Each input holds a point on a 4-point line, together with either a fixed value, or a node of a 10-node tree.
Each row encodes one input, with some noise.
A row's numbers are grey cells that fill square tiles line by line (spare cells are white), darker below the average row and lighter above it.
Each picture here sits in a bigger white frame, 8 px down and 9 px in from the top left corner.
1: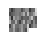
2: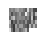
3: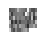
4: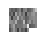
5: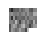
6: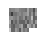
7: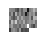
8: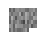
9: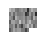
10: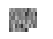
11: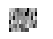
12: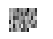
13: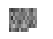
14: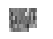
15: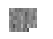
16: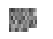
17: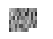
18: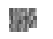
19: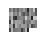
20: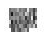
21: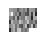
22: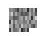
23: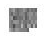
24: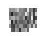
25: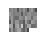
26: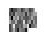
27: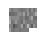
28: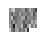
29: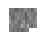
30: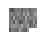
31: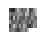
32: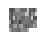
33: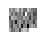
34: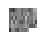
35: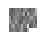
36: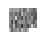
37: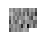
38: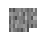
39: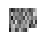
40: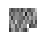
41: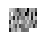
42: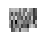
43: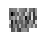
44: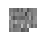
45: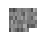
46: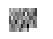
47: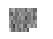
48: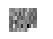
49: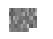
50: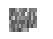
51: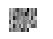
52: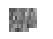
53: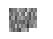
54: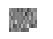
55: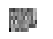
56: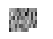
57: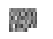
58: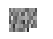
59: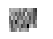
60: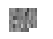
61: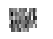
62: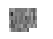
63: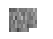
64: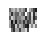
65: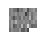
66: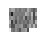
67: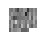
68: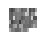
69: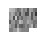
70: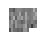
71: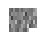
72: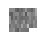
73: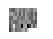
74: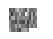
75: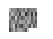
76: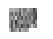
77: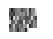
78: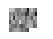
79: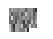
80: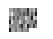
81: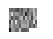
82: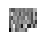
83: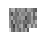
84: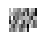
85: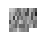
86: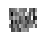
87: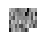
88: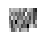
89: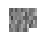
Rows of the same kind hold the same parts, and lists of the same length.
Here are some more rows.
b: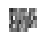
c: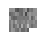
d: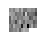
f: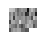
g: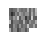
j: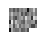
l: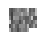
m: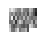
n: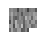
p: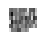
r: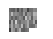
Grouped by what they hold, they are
b, c, g, j, l, n, p, r
d, f, m

